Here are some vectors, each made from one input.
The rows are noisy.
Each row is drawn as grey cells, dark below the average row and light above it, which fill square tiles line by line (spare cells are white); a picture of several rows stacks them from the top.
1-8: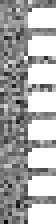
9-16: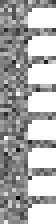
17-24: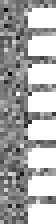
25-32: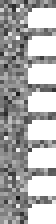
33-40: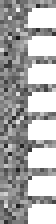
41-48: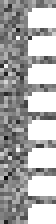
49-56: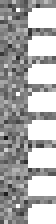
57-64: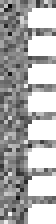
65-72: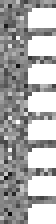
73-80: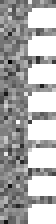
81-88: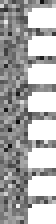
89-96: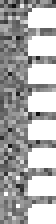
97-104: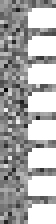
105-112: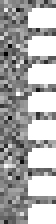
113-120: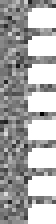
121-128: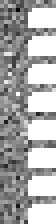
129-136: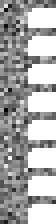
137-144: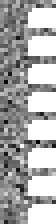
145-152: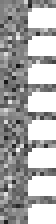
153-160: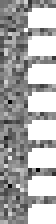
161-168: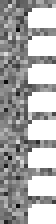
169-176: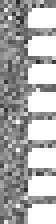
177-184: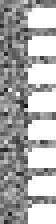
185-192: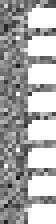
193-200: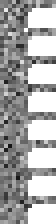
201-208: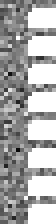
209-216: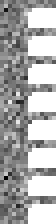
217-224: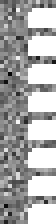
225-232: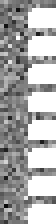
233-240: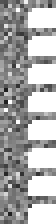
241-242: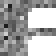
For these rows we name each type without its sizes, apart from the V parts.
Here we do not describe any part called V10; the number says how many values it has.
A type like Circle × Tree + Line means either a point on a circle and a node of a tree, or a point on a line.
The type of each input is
Label × (Line + V10).
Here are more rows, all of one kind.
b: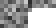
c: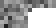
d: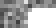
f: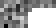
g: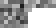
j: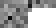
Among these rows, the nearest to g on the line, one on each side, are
d and f.
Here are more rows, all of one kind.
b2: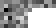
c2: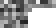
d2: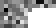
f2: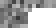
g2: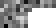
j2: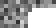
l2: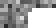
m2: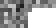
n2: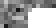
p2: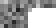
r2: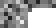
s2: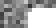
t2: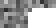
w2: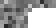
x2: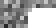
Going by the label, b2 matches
c2, d2, t2 and w2.
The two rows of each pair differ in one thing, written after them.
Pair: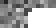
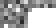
the label
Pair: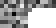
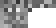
the label
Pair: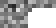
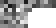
the value of V10
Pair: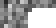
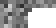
the label
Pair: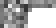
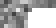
the value of V10
